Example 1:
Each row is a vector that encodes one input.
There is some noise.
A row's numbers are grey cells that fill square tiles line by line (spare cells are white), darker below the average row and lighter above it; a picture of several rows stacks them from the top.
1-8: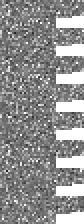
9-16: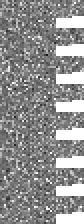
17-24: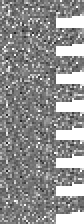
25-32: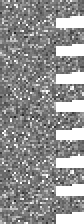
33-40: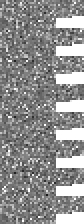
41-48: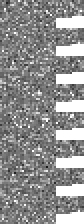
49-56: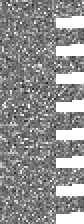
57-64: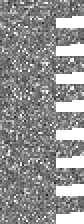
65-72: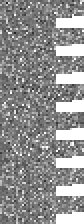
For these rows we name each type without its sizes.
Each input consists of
a label.
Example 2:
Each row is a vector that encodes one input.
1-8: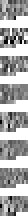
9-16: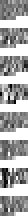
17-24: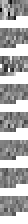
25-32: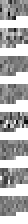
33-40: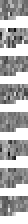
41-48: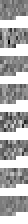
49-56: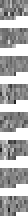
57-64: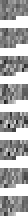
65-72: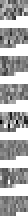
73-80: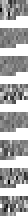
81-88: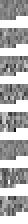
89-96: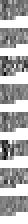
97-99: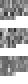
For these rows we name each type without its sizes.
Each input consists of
either a fixed value, or three true/false values.
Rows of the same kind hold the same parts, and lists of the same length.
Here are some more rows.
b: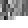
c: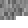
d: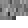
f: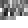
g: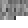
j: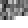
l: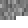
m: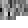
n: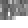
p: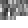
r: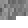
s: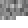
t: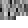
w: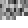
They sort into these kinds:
b, s, w
c, d, f, g, j, l, m, n, p, r, t

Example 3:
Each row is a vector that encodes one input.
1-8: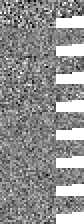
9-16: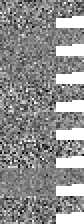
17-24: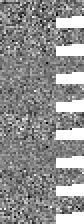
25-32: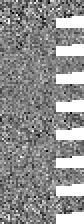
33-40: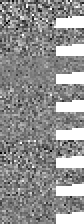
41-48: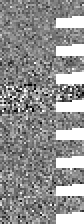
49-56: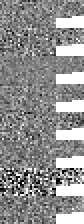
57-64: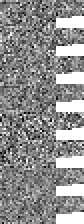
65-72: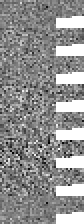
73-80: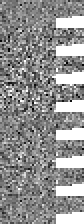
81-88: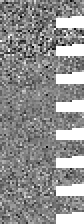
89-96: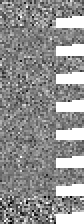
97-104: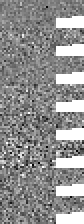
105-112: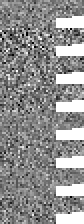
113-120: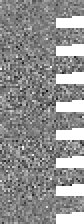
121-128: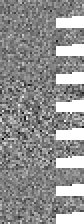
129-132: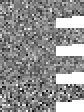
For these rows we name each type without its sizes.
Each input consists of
either a point on a circle, or a fixed value.
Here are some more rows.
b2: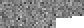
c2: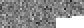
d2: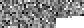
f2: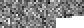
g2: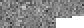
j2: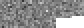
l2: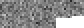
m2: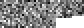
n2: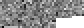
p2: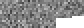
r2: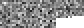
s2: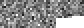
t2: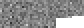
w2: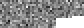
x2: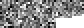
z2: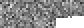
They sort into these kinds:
b2, c2, d2, g2, j2, l2, n2, p2, r2, t2, w2, x2, z2
f2, m2, s2

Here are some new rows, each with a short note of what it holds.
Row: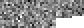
a point on a circle
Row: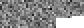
a point on a circle
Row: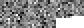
a fixed value
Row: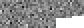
a point on a circle
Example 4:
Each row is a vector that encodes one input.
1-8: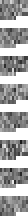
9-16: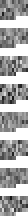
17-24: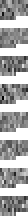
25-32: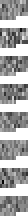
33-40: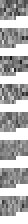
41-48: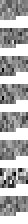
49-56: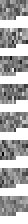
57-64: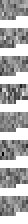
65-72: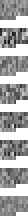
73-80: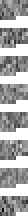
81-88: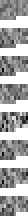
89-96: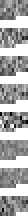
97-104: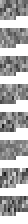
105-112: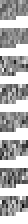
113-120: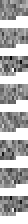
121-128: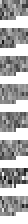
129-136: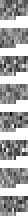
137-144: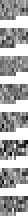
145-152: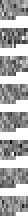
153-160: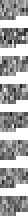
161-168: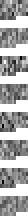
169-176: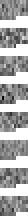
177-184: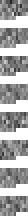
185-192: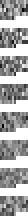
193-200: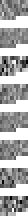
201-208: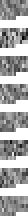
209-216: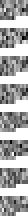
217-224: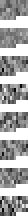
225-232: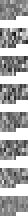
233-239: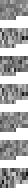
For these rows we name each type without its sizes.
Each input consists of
a point on a line.
